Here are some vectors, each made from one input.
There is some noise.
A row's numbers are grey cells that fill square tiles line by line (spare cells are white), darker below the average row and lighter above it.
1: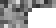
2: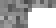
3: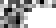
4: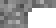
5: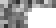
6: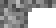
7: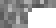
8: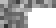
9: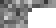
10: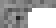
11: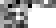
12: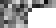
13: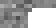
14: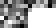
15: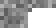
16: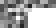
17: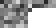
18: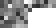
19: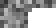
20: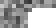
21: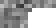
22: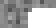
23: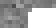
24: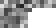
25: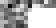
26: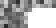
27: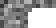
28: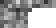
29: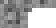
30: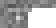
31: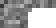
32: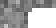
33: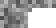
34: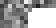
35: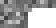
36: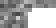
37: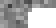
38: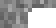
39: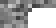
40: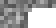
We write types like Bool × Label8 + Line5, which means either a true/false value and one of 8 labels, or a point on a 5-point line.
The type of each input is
Bool × Line4.
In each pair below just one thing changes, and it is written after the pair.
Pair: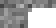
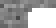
the true/false value
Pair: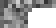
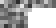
the true/false value
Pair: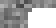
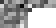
the true/false value
